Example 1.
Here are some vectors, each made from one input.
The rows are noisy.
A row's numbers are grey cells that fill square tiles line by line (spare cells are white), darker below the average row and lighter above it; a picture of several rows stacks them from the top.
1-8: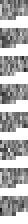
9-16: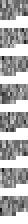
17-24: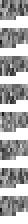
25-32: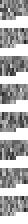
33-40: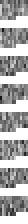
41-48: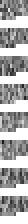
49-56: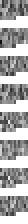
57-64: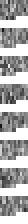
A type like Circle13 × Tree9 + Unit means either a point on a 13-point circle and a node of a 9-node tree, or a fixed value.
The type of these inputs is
Line10.
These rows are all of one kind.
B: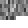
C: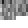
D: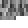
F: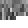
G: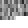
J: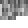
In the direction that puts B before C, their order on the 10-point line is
B, F, D, C, J, G.
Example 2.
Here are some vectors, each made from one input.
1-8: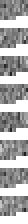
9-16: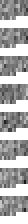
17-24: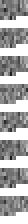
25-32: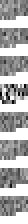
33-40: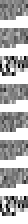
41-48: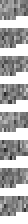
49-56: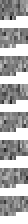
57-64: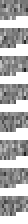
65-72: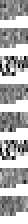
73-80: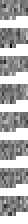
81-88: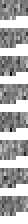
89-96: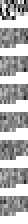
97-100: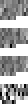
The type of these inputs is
Circle17 + Unit.
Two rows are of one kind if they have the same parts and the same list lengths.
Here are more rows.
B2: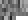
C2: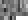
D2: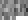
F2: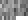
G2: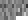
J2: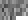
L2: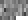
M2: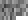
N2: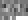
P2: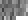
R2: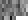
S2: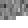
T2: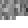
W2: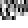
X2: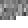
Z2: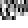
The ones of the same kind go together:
B2, C2, D2, F2, G2, J2, L2, M2, N2, P2, R2, S2, T2, X2
W2, Z2

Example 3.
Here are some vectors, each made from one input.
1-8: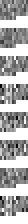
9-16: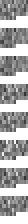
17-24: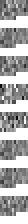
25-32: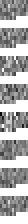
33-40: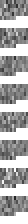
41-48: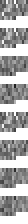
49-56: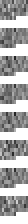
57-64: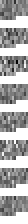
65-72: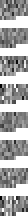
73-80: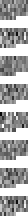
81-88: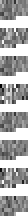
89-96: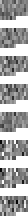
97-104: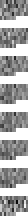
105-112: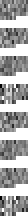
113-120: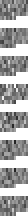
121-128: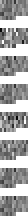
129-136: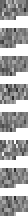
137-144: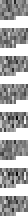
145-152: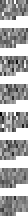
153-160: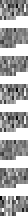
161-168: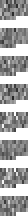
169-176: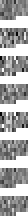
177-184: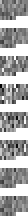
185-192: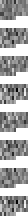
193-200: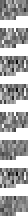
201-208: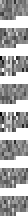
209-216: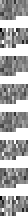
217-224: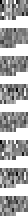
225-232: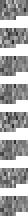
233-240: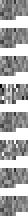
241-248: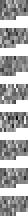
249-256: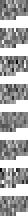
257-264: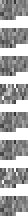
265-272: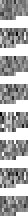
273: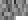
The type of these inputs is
Line10.
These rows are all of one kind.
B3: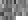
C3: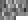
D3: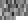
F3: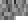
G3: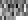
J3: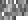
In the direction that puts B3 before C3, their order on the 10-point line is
G3, D3, F3, B3, C3, J3.
